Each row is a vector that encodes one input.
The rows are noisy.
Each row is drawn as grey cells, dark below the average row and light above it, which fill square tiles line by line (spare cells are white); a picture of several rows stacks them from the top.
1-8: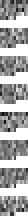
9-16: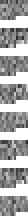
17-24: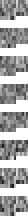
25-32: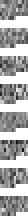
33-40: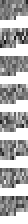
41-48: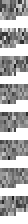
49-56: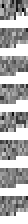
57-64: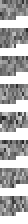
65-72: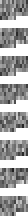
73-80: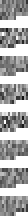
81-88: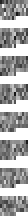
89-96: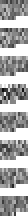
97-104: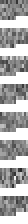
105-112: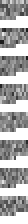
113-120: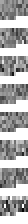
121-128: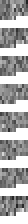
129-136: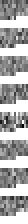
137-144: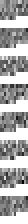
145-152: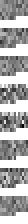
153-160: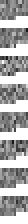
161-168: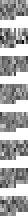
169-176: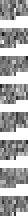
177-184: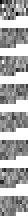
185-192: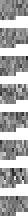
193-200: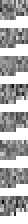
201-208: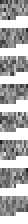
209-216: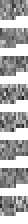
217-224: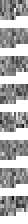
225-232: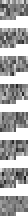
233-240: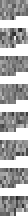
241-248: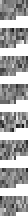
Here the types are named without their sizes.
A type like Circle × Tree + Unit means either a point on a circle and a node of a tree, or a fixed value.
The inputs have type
Line × Line.
